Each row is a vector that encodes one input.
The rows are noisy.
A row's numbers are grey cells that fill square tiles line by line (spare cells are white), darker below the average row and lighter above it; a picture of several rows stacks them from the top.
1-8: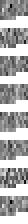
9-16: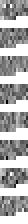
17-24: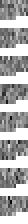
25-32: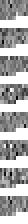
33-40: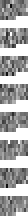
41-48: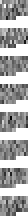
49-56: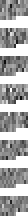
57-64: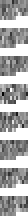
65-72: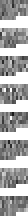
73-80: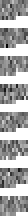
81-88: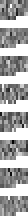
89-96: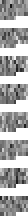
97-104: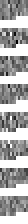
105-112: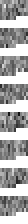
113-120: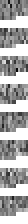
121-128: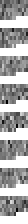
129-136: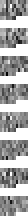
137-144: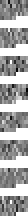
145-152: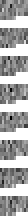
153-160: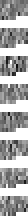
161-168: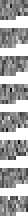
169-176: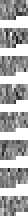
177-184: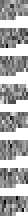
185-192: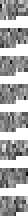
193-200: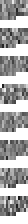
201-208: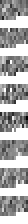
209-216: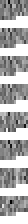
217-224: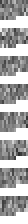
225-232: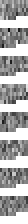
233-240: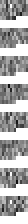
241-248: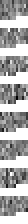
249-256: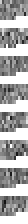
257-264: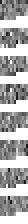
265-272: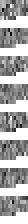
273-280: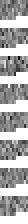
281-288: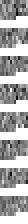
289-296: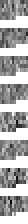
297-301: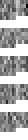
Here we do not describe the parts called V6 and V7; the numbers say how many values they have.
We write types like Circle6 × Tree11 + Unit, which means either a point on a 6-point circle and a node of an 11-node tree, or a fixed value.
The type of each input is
Bool × Bool × Bool × (Circle9 × (Circle9 + V6) + Line8 × V7).
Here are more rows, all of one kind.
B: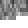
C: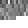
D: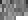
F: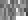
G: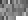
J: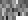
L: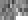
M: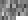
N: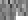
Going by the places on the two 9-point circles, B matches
C, G and M.
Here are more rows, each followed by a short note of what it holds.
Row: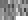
a point on each of two 9-point circles and three true/false values
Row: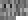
a point on a 9-point circle, three true/false values and a value of V6
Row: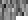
a point on each of two 9-point circles and three true/false values
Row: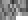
a point on each of two 9-point circles and three true/false values
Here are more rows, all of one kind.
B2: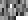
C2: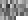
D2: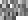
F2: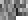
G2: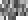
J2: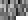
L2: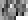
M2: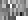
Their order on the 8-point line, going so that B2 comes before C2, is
J2, B2, G2, L2, C2, F2, D2, M2.
